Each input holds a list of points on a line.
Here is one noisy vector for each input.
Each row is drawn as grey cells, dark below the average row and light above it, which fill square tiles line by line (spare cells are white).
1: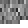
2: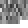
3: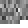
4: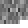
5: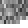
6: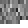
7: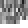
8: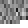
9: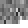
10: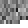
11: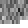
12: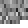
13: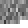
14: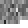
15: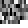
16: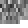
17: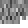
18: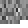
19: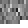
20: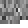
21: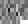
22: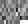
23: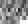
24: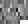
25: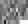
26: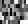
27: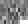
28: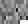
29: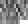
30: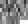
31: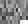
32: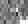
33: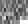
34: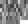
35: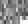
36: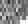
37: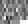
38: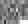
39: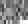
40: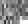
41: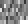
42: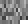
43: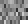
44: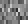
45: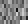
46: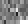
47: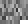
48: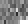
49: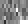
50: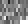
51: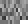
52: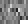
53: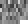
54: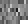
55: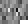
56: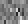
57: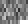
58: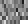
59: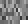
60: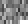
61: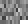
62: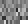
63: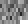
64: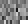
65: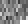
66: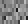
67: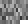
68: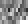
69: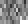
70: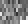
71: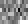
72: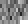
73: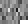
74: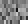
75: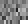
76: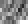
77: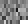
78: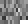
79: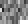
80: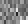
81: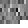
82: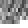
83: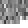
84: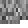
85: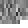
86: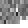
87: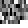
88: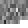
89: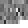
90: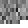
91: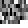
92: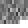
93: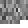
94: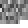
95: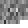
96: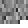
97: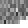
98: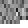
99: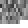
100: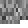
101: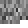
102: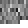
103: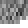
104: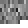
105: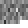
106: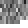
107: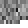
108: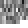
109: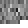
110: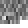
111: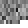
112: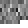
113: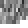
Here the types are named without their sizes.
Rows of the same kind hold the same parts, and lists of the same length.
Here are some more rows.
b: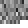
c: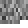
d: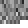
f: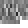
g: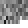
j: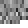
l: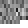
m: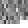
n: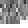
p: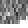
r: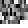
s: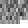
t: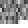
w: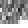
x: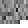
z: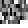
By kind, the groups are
b, c, d, j, l, x
f, g, m, n, p, s, t, w
r, z

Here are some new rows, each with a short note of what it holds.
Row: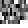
the empty list
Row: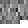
a list of one item
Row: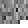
a list of one item
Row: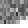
a list of two items
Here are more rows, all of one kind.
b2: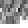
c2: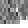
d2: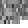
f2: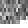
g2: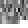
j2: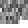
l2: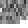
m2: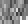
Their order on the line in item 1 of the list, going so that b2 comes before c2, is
g2, b2, j2, l2, m2, c2, d2, f2.
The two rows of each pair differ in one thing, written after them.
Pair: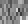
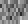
the place on the line in item 2 of the list
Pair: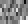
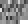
the place on the line in item 2 of the list
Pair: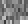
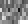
the place on the line in item 1 of the list
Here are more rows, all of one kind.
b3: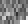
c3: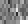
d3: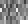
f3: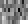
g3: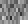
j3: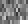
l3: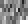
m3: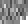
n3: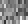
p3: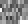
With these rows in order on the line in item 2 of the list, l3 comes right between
c3 and m3.
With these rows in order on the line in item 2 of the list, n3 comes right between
b3 and c3.
